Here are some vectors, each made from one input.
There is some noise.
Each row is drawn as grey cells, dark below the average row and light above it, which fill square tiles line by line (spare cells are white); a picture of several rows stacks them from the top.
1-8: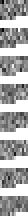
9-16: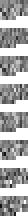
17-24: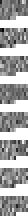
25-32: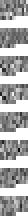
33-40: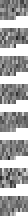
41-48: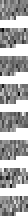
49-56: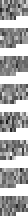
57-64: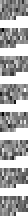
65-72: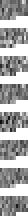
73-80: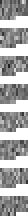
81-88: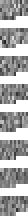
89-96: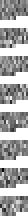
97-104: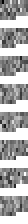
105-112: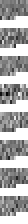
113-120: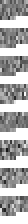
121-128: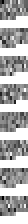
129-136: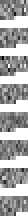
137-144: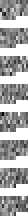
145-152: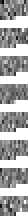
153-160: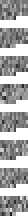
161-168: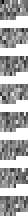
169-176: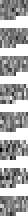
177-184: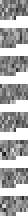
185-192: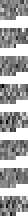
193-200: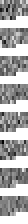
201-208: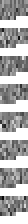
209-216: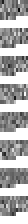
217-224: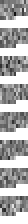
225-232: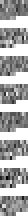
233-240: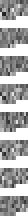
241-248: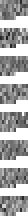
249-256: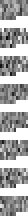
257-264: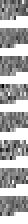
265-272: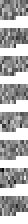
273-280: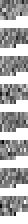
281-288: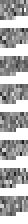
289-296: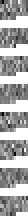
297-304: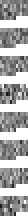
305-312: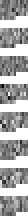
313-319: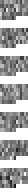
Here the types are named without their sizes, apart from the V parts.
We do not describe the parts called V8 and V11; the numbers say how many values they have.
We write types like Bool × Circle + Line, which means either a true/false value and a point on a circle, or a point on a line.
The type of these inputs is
Bool × V8 + Circle + V11.
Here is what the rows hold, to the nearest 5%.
About 30% of them hold a point on a circle. About 40% of them hold a true/false value and a value of V8. The rest hold a value of V11.
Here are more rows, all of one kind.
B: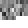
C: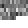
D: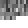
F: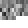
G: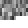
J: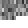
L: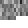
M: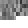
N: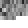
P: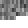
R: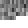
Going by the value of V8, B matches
F and N.
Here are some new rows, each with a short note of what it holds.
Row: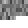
a value of V11
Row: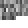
a true/false value and a value of V8
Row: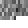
a value of V11
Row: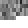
a true/false value and a value of V8
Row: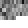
a true/false value and a value of V8
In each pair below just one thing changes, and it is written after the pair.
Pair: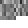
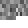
the true/false value
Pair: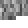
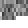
the value of V8
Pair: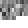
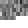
the value of V8
